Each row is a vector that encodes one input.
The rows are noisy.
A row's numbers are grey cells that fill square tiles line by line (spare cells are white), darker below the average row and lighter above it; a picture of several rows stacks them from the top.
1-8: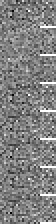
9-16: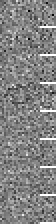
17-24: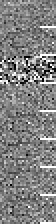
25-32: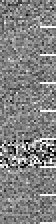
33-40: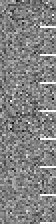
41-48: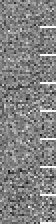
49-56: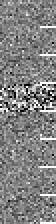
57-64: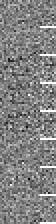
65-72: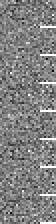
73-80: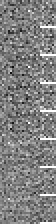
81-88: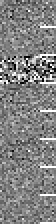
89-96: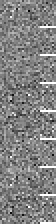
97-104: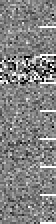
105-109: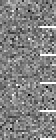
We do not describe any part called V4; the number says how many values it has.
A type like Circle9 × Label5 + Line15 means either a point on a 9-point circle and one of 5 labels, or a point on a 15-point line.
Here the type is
List2(Bool × V4).
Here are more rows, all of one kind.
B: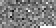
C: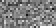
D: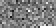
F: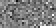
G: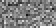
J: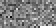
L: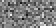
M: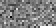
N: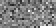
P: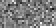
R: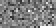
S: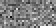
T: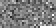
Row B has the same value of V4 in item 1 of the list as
D and L.
